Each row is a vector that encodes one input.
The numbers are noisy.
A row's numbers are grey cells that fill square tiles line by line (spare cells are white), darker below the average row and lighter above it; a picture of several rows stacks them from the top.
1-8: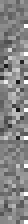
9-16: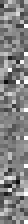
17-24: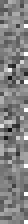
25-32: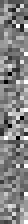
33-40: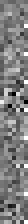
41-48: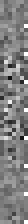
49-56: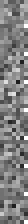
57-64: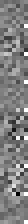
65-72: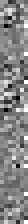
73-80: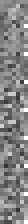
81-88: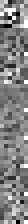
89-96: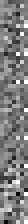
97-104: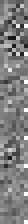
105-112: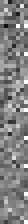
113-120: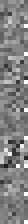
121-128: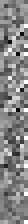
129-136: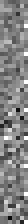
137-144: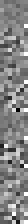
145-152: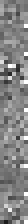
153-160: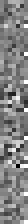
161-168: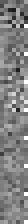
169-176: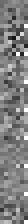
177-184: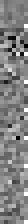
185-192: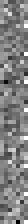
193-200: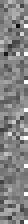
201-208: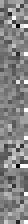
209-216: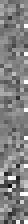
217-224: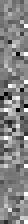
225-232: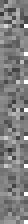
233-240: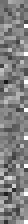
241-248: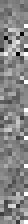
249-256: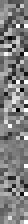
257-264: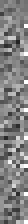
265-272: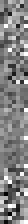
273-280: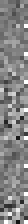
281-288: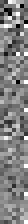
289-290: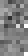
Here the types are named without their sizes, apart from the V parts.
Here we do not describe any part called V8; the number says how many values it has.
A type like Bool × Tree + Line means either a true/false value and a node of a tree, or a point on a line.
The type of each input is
Bool × Circle × Label + Line × (Line + V8).
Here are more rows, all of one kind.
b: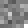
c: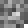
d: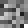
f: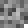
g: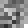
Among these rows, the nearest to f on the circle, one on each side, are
c and g.
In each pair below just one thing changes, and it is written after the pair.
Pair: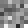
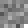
the true/false value
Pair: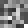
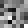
the label
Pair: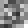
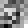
the label
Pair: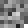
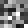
the place on the circle
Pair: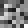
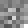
the place on the circle
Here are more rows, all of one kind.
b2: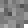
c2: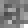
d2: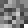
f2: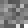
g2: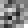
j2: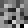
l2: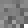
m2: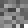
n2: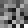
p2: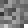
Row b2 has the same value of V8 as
d2, g2 and l2.
